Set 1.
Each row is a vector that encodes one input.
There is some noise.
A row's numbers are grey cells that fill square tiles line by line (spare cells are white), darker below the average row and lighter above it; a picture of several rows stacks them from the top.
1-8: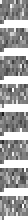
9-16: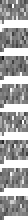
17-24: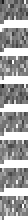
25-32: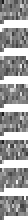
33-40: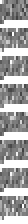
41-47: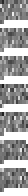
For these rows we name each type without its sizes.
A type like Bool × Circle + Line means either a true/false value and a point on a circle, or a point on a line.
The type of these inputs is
Bool × Bool × Bool + Label.
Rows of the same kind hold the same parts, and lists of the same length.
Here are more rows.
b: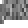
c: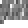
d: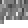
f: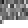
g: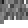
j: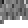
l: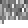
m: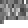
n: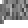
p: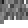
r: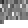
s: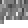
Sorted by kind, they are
b, c, d, l, n, s
f, g, j, m, p, r

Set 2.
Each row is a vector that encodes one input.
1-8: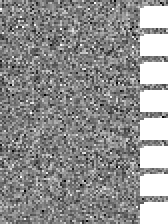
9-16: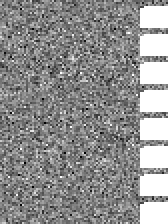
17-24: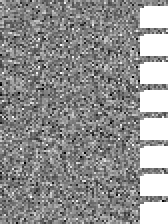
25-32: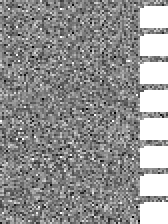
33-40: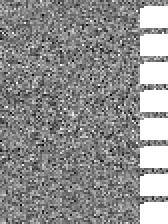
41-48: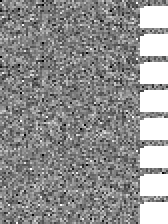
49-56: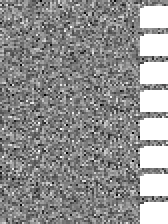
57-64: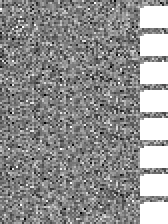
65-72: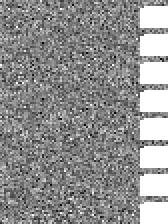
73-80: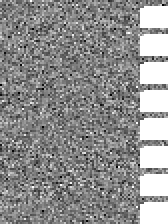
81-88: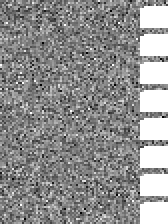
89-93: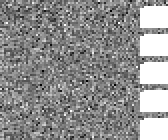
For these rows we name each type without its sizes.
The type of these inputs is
Circle + Label.
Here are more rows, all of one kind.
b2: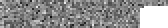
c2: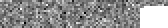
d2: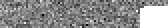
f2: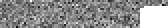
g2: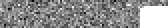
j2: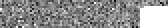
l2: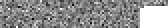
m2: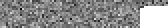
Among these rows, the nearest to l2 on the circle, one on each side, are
b2 and j2.
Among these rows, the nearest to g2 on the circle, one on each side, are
c2 and j2.
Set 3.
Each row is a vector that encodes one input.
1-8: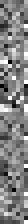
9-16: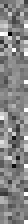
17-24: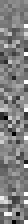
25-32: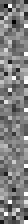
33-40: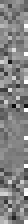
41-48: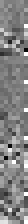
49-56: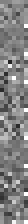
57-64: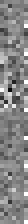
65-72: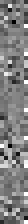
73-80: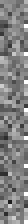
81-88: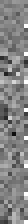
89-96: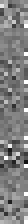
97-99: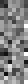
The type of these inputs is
List2(Line6).
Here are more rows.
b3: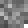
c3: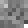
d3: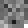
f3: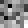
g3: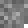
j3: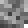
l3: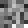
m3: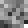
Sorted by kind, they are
b3, j3, m3
c3, d3, f3, g3
l3

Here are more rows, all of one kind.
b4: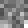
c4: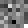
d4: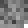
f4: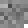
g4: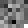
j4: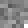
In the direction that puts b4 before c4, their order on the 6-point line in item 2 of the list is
f4, d4, g4, b4, c4, j4.
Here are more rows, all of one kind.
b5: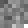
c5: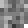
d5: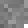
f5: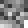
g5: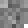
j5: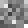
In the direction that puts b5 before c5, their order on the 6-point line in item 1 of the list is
b5, c5, j5, g5, d5, f5.
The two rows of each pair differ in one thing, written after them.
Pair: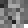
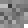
the place on the 6-point line in item 2 of the list
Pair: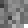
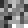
the place on the 6-point line in item 2 of the list
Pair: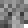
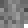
the place on the 6-point line in item 1 of the list
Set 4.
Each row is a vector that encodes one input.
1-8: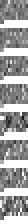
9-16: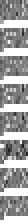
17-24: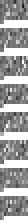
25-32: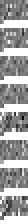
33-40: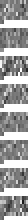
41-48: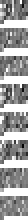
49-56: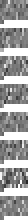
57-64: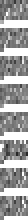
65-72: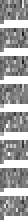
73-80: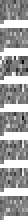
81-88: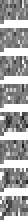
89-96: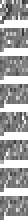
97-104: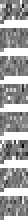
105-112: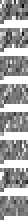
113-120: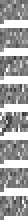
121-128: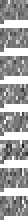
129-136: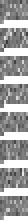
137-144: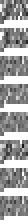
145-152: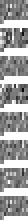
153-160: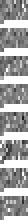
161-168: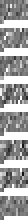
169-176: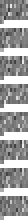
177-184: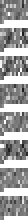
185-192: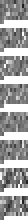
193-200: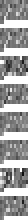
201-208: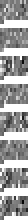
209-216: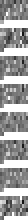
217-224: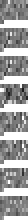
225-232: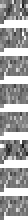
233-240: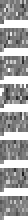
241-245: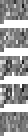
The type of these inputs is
Bool × Bool × Bool × Bool + Label8.
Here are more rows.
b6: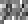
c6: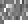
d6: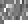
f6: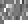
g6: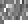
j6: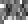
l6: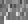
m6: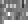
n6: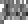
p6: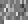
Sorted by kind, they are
b6, j6, n6
c6, d6, f6, g6, l6, m6, p6

